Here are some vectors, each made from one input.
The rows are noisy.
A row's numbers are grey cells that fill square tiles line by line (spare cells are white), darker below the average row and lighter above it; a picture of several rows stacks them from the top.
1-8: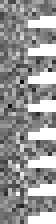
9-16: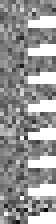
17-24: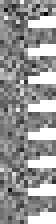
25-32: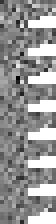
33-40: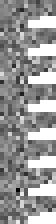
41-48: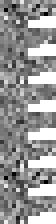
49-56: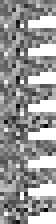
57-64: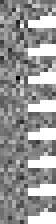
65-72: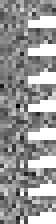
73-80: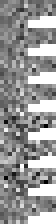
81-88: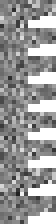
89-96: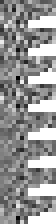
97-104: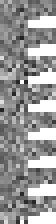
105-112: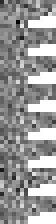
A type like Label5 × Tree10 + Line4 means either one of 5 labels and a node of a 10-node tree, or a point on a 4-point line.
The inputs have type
List2(Line6) + Tree7.
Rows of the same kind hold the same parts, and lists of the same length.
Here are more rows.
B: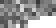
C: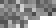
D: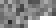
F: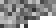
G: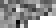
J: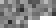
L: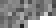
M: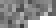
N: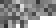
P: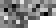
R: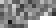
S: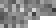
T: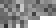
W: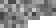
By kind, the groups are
B, C, N, S, T, W
D, J, L, M, R
F, G
P

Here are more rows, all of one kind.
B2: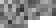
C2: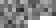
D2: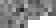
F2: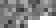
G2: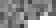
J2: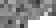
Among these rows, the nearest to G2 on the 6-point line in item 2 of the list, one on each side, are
F2 and J2.
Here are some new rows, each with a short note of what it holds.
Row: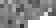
a list of two items
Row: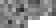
a list of two items
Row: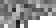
a node of a 7-node tree
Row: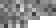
a list of one item
